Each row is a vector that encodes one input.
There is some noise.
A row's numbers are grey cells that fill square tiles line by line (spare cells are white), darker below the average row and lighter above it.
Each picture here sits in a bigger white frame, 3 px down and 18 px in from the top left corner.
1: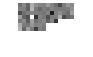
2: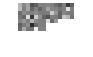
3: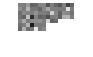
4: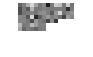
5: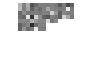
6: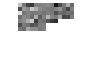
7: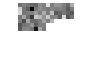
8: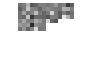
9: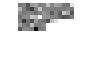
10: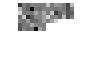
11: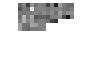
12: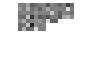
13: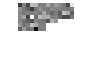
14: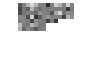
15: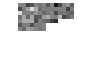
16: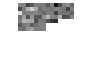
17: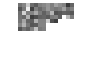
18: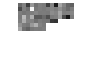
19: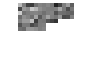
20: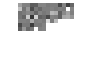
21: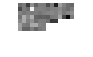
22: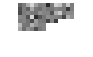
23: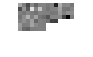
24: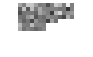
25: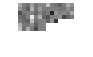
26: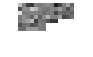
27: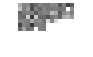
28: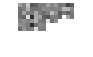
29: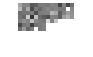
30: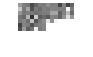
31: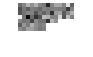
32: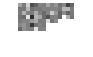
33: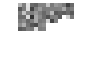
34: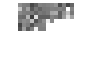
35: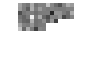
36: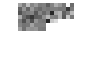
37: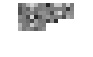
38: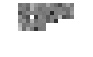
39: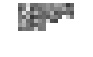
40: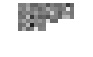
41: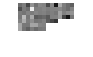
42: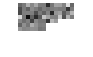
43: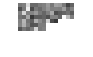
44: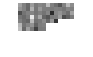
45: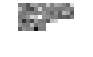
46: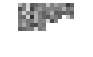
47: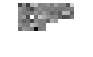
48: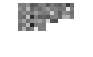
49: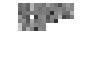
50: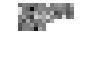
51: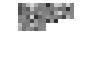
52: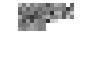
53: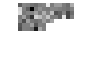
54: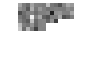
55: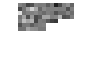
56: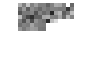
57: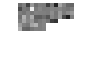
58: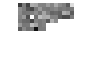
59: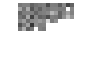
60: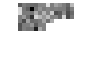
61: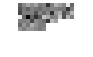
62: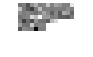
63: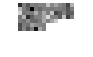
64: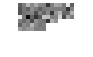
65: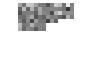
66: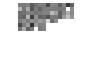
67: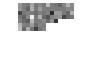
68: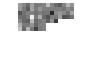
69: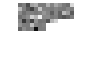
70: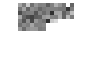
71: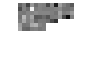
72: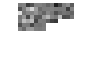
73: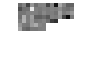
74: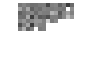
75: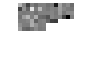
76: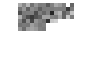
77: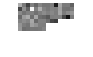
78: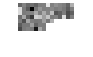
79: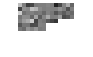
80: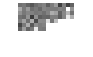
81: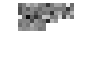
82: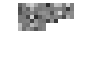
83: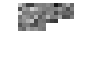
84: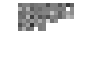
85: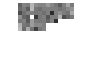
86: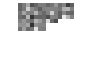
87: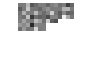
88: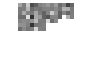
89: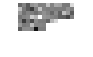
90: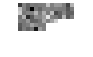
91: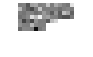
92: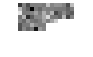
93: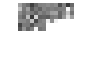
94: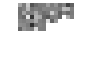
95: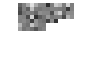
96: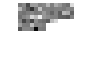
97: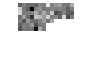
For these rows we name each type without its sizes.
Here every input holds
a true/false value, together with either a point on a line, or a node of a tree.
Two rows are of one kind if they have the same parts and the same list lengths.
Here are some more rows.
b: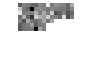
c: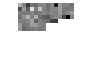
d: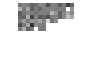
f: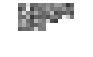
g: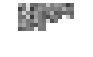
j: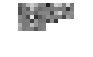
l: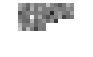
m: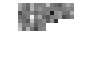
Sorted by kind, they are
b, c, j, l, m
d, f, g

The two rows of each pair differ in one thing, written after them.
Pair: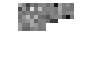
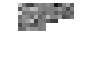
the node of the tree
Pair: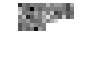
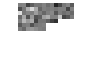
the node of the tree
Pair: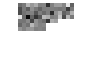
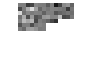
the node of the tree
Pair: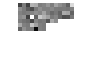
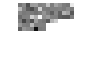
the true/false value
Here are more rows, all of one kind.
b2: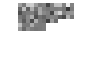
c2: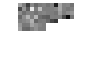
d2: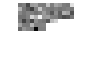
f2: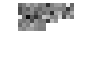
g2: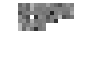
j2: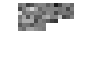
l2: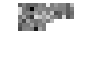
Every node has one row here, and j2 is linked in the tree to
c2.
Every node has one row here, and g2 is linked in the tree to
b2, c2 and d2.
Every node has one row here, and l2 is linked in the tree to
d2.
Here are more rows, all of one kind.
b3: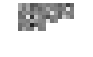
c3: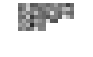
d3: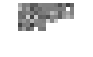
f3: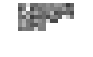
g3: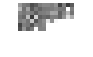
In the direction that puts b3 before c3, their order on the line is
g3, d3, b3, c3, f3.
